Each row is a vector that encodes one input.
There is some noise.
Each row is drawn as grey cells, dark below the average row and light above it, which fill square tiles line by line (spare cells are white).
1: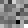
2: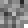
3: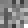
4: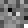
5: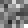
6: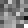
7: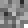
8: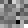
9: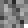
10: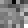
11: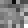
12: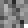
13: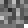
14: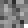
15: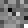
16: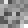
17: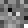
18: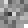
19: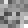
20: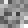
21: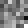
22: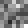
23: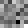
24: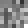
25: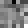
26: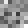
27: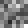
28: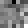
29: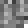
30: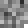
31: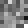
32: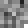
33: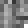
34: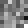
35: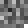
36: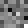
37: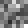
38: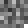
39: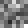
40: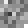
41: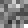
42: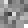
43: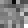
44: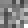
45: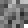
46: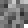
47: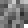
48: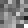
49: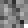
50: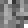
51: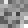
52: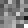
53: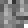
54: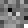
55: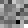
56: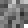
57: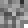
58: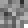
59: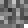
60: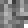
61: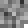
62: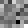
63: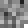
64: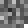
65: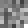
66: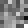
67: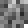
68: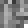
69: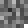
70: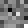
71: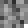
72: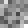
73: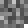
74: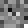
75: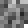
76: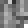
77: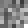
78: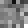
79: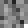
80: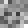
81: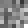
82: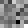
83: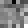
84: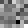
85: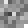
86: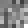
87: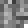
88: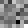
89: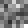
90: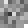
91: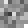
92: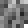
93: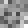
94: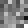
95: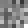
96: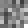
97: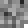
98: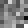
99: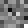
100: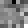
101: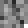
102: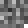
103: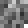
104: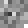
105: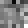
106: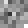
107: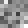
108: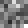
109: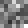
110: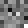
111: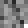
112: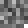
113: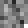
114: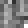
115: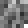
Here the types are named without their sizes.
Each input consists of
a point on a circle.
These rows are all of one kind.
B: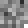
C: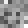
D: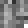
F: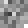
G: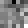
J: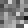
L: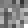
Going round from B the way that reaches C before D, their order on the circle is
B, F, C, J, D, G, L.
